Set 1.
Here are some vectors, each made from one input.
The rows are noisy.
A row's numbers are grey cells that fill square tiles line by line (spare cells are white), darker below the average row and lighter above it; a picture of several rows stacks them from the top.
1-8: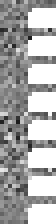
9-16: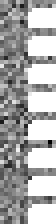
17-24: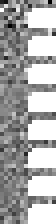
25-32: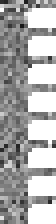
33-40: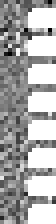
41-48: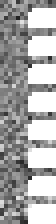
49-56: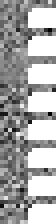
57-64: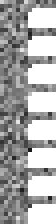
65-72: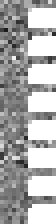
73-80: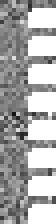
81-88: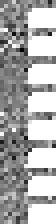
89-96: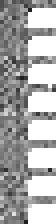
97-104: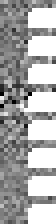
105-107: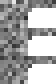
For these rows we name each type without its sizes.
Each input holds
either a point on a line, or a node of a tree.
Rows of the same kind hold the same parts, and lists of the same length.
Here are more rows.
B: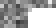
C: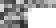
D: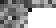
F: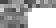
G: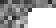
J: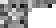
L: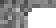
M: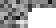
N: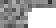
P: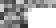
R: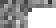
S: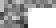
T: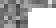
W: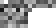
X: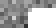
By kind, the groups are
B, C, F, M, N, P, S, T, X
D, G, J, L, R, W

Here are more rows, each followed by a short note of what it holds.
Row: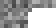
a point on a line
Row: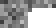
a node of a tree
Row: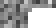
a node of a tree
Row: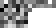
a point on a line
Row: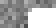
a node of a tree
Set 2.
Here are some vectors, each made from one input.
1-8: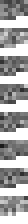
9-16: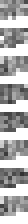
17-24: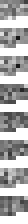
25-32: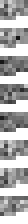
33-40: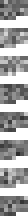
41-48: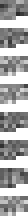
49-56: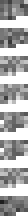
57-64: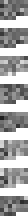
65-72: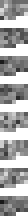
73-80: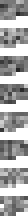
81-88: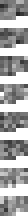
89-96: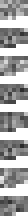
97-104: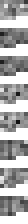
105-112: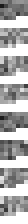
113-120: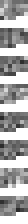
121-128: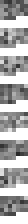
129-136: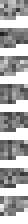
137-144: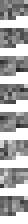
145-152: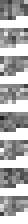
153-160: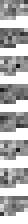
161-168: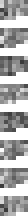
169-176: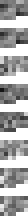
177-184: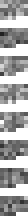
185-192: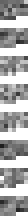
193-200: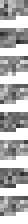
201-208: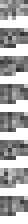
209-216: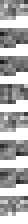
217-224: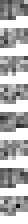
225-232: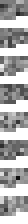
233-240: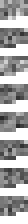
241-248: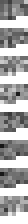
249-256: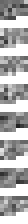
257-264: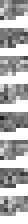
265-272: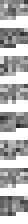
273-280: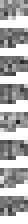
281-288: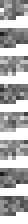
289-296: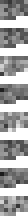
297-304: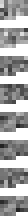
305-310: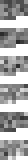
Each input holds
either a point on an 8-point line, or a point on a 14-point line.
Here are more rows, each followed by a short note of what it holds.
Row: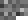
a point on an 8-point line
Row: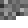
a point on an 8-point line
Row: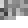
a point on a 14-point line
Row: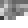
a point on a 14-point line
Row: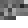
a point on an 8-point line
